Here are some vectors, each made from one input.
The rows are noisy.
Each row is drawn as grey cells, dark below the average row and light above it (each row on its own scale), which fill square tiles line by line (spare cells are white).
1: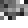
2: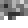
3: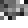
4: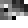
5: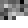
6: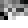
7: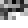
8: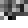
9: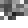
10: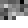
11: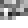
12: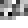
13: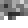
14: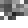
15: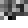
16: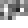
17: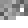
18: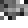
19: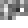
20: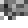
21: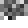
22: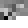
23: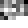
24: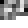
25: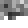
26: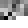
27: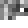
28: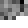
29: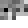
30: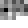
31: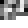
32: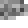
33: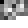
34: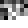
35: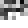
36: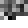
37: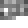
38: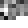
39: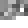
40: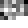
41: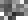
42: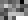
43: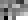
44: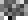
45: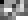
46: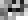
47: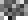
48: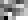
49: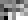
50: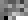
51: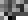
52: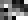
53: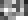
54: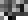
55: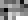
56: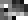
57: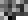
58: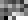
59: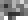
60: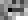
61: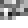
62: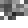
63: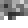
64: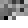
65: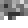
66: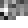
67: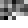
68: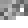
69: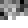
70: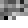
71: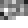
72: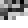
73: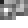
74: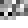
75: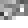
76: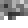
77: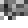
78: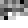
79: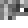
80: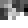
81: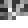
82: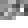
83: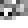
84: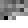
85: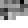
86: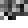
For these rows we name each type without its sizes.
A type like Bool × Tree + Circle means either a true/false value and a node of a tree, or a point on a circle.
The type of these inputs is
Label × List(Line).
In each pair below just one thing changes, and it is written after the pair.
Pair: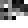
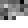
the place on the line in item 1 of the list
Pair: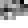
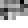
the place on the line in item 1 of the list
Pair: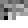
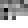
the place on the line in item 2 of the list
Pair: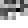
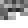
the place on the line in item 2 of the list
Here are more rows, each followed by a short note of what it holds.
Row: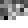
a label, together with a list of two items
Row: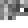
a label, together with a list of one item
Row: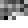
a label, together with a list of two items
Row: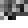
a label, together with the empty list
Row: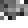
a label, together with the empty list
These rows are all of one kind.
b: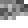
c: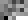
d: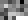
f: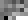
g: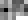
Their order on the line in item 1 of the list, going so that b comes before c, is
g, b, d, f, c.
